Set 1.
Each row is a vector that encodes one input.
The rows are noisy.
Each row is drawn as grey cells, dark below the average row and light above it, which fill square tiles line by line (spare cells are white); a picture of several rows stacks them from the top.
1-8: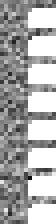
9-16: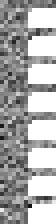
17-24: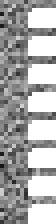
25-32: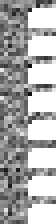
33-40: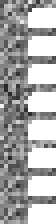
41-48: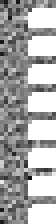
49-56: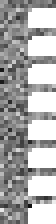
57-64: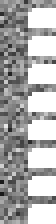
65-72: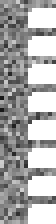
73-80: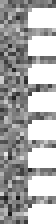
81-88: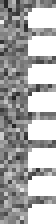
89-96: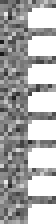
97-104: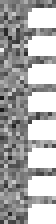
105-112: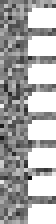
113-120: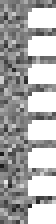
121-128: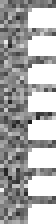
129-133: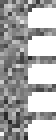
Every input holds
a point on a 16-point line.
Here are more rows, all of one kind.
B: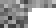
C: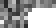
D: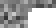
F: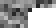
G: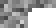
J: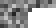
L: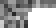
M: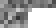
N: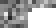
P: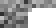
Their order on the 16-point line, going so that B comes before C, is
F, J, P, B, N, C, L, M, D, G.
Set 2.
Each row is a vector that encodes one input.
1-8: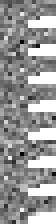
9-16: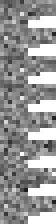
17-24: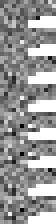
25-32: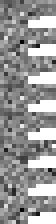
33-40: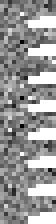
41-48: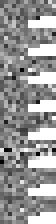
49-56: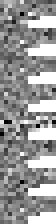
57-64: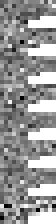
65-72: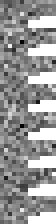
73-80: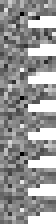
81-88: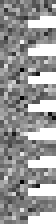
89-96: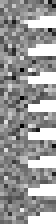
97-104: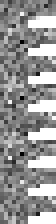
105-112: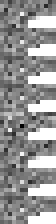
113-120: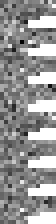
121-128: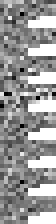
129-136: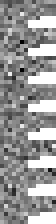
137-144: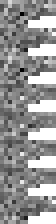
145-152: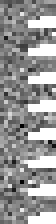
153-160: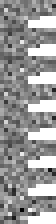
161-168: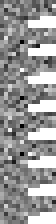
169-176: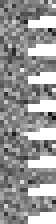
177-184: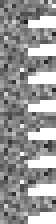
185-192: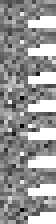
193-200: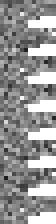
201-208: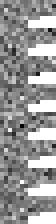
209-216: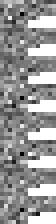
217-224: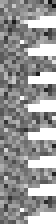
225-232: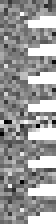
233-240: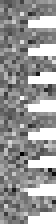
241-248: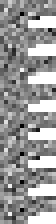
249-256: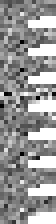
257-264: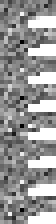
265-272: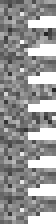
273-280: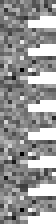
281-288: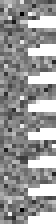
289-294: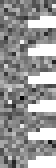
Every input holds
either a fixed value, or four true/false values.
